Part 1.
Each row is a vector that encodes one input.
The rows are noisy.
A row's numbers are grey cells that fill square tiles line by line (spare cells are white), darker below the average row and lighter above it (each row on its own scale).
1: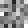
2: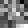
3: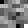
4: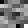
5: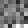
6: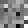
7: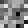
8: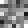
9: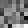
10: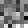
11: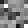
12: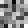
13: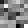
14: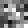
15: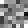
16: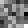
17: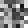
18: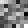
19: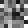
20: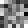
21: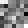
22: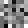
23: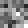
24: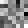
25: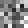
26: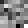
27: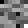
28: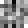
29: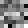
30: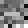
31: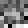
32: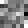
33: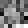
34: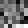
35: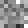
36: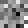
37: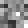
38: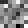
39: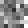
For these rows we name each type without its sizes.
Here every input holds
a point on a line.
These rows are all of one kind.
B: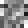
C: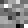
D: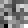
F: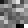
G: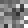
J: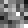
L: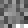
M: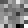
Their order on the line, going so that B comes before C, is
L, J, B, D, G, M, C, F.
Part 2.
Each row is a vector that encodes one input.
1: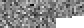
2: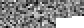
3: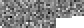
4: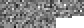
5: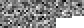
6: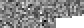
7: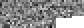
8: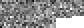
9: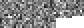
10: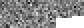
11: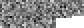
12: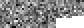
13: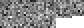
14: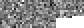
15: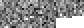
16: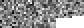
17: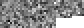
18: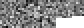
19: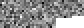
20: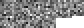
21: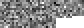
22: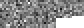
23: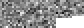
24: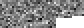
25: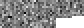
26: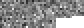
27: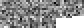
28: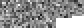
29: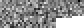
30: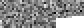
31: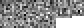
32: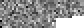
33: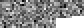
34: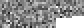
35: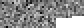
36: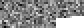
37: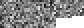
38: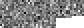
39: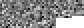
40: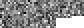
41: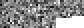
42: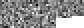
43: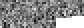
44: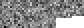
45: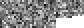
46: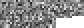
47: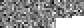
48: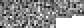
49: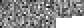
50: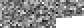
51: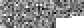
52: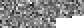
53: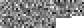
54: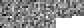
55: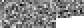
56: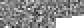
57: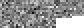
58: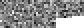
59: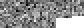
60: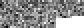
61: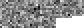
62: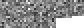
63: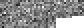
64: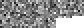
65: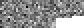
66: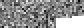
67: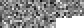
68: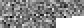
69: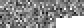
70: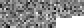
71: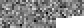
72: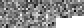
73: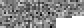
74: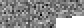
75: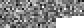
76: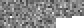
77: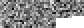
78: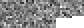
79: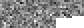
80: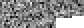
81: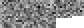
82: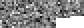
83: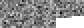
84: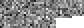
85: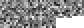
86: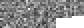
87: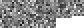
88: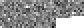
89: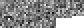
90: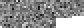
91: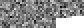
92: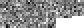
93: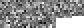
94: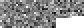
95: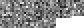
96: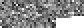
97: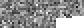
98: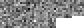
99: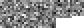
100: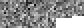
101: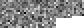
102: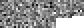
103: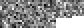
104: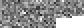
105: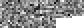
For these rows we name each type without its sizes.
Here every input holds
four true/false values.
